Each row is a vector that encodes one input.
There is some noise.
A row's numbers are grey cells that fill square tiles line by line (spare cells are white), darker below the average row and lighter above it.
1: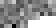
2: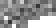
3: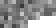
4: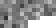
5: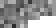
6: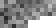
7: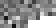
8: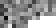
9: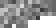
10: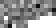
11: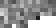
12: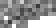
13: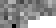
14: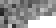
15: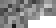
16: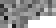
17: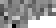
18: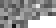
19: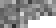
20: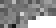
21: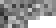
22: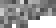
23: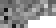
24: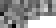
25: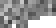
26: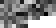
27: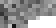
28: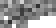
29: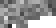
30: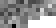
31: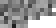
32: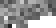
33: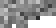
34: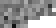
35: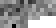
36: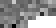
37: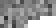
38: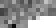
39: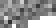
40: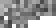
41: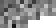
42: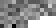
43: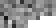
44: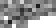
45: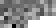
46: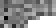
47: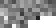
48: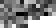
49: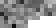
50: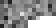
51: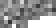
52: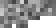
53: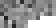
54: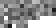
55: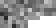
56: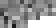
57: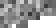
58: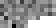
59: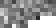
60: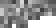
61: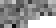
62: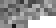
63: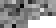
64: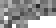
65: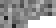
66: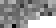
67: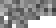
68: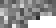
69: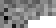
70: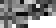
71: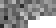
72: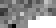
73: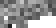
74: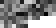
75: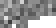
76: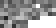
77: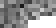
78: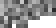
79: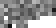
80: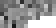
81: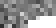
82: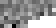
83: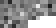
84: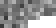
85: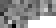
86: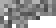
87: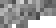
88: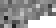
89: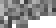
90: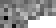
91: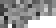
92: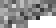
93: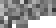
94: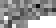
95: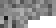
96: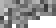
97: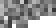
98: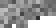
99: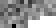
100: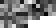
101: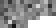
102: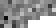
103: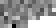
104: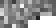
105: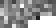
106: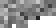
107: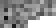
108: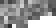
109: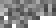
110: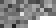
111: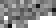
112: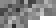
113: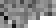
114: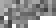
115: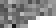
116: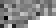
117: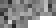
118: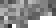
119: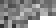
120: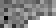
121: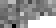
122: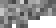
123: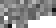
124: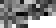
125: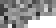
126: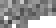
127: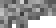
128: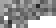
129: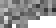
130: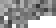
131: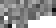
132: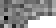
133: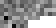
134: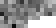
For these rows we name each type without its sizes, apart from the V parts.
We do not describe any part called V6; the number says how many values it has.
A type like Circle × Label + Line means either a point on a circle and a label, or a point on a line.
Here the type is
List(Bool × V6).
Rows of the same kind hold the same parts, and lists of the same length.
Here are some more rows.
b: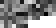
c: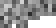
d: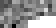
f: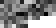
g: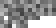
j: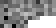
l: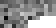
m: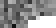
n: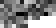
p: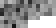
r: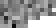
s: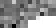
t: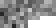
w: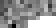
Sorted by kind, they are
b, f, n
c, g
d, j, l, m, p, r, s, t, w

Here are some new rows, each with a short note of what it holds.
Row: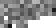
a list of one item
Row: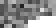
a list of two items
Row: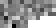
a list of two items
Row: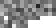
a list of one item
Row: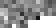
a list of one item
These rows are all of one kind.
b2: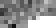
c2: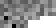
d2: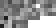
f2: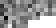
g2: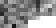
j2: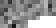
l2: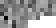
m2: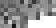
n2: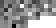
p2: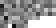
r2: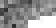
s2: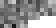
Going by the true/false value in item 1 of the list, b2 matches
g2, r2 and s2.
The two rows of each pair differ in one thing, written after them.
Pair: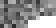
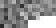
the value of V6 in item 2 of the list
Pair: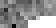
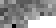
the value of V6 in item 2 of the list
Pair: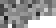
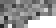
the true/false value in item 2 of the list
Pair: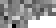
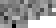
the value of V6 in item 2 of the list
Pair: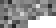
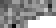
the value of V6 in item 2 of the list
